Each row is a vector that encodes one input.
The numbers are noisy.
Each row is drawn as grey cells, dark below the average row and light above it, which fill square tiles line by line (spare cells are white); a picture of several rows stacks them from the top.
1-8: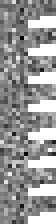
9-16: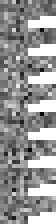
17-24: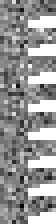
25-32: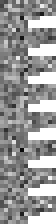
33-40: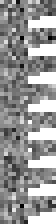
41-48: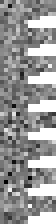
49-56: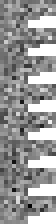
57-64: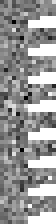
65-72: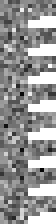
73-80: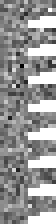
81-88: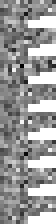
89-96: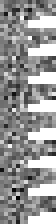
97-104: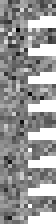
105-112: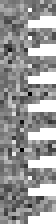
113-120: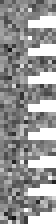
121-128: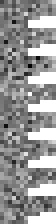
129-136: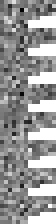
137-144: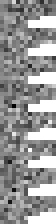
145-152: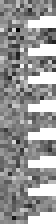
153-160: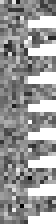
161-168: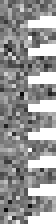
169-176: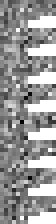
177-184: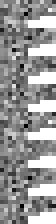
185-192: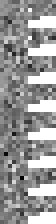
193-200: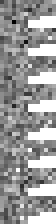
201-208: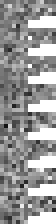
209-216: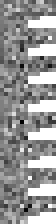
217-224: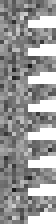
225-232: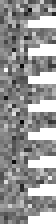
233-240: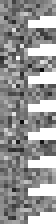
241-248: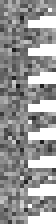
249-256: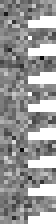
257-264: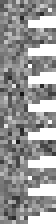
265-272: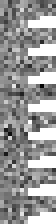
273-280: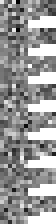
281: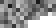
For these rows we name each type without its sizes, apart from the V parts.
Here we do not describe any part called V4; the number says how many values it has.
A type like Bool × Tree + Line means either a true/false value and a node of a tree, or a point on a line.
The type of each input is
List(Line) × V4.
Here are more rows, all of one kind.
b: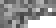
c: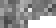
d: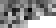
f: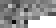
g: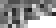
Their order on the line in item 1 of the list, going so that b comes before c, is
b, g, d, c, f.
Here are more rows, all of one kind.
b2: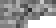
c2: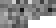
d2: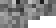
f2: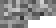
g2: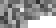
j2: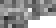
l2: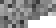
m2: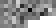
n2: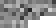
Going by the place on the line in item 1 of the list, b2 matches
f2, j2 and l2.
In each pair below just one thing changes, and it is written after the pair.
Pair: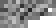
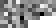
the place on the line in item 1 of the list
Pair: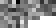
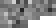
the place on the line in item 1 of the list
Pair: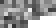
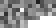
the place on the line in item 1 of the list
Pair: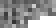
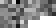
the value of V4
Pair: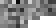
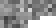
the value of V4
